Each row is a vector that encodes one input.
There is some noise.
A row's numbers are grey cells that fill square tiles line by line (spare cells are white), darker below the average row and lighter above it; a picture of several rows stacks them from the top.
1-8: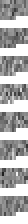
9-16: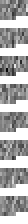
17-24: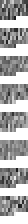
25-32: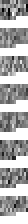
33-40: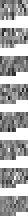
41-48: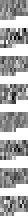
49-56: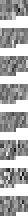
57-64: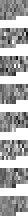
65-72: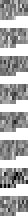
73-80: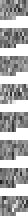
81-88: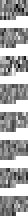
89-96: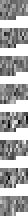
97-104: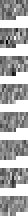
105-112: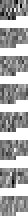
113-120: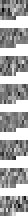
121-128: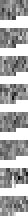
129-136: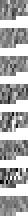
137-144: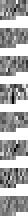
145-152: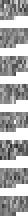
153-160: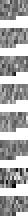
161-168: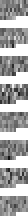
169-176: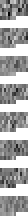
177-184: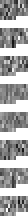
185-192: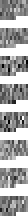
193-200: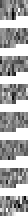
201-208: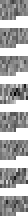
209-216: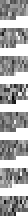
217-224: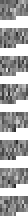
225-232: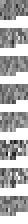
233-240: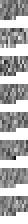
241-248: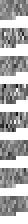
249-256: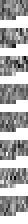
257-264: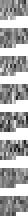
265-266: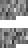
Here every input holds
either a point on a 16-point circle, or one of 11 labels and a true/false value.
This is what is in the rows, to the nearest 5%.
About 45% of them hold a point on a 16-point circle. The rest hold one of 11 labels and a true/false value.
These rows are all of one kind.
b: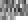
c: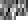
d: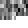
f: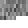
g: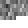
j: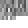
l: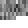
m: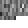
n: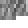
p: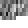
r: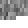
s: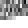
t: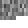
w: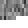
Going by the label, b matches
n, p and w.
